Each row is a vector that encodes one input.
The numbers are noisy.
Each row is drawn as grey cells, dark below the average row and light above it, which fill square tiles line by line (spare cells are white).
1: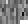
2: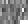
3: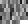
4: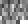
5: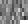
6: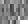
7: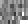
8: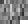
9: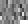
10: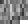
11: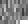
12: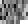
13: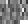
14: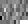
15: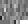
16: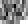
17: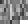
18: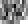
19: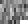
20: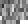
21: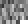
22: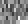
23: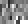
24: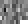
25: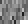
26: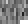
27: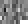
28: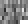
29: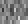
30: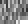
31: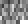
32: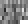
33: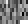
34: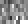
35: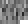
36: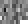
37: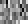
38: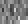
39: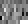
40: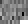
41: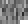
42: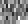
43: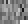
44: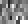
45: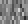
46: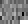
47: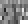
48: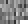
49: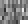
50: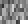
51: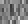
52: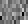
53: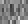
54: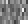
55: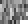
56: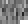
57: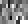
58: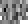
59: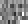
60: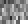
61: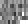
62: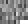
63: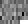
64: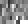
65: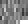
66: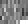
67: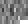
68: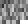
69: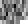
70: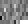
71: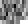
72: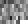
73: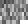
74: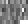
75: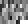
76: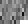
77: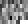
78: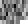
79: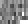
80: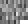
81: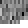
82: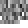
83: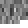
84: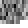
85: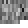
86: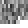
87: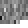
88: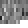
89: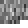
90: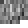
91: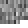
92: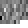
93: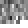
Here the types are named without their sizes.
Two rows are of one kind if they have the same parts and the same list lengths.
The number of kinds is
3.
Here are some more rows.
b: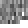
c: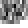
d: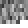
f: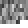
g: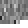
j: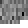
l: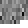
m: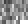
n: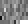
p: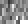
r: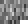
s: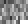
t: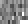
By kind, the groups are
b, g, j, l, n, r, t
c
d, f, m, p, s

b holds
four true/false values.
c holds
a fixed value.
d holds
a point on a circle.
